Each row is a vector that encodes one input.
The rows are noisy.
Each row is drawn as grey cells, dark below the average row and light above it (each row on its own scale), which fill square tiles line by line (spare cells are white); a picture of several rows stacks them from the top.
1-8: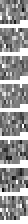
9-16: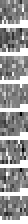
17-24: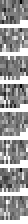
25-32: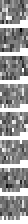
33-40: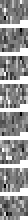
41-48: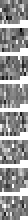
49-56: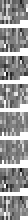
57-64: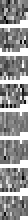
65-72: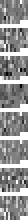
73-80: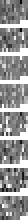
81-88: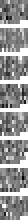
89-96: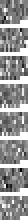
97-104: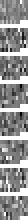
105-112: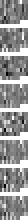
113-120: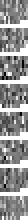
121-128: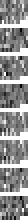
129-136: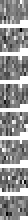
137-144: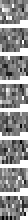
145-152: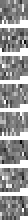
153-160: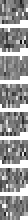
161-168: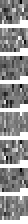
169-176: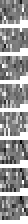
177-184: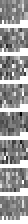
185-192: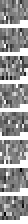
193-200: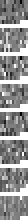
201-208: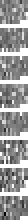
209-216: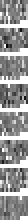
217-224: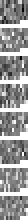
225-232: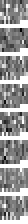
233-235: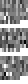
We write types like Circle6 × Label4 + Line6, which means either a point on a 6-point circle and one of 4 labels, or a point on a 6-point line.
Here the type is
List2(Line6).
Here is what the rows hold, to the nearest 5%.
All of them are lists of up to two points on a 6-point line: a few are empty, 50% hold one and 50% two.
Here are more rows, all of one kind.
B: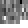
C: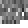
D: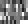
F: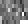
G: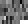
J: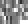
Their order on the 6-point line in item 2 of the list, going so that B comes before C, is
G, D, F, J, B, C.
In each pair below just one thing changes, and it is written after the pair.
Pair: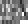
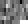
the place on the 6-point line in item 1 of the list
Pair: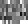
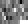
the place on the 6-point line in item 2 of the list
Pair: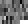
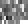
the place on the 6-point line in item 2 of the list
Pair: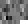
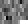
the place on the 6-point line in item 2 of the list
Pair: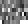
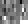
the place on the 6-point line in item 2 of the list
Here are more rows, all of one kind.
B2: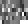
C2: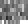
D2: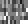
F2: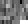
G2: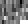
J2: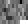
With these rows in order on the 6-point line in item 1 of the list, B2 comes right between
F2 and G2.
